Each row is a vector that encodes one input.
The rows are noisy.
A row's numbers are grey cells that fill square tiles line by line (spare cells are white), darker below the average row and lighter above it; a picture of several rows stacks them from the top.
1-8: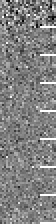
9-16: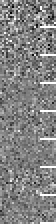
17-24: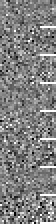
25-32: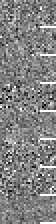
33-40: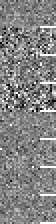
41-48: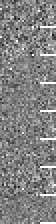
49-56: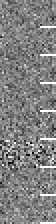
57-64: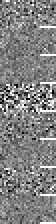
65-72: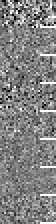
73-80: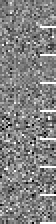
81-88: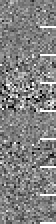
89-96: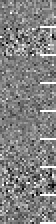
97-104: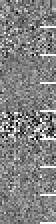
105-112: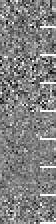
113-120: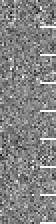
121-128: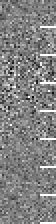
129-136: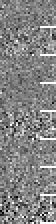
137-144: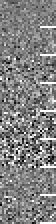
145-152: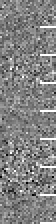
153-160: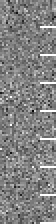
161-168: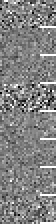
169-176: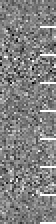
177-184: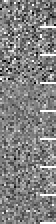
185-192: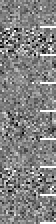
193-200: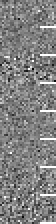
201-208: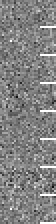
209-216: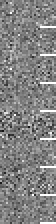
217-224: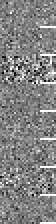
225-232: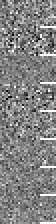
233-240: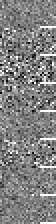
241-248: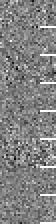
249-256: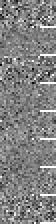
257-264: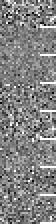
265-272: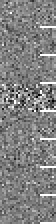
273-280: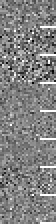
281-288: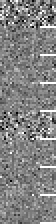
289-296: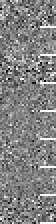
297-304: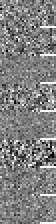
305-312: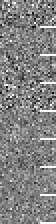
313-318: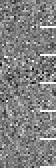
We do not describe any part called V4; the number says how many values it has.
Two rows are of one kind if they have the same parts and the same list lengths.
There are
5 kinds of row.
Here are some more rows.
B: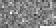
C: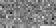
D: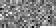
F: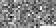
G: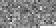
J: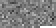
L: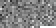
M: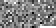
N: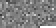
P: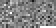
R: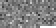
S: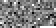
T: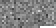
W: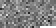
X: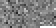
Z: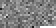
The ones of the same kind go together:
B, D, F, G, N, R, T, Z
C, L, X
J
M, S
P, W

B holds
a point on a 9-point line, a node of a 13-node tree and a value of V4.
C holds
a point on a 6-point circle, a point on a 9-point line, a true/false value and a value of V4.
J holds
a point on a 6-point circle, a point on a 9-point line, a node of a 13-node tree, a true/false value and a value of V4.
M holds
a point on a 9-point line and a node of a 9-node tree.
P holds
a point on a 9-point line and a value of V4.
